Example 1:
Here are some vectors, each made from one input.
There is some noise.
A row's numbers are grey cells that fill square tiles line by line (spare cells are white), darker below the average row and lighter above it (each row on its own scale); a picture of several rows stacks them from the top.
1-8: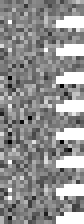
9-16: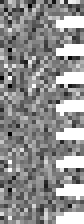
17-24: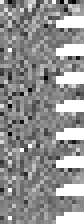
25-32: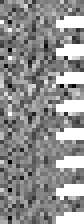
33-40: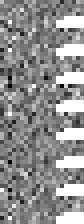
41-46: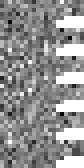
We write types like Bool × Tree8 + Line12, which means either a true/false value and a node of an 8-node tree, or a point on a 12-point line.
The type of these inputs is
Bool × Tree7.
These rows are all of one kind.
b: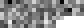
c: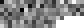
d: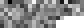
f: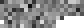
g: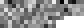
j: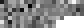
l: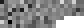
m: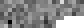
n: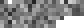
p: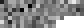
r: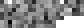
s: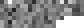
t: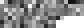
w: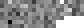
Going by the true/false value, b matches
d, g and t.
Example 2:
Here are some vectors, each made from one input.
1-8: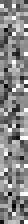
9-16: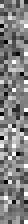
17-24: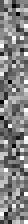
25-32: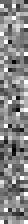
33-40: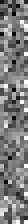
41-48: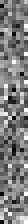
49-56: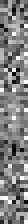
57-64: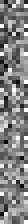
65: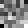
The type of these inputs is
Bool × Bool × Bool × Bool × Circle8.
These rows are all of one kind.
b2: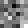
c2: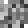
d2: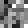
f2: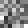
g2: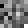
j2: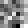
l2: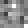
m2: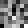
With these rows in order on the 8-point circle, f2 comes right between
c2 and l2.
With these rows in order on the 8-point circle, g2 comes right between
c2 and m2.
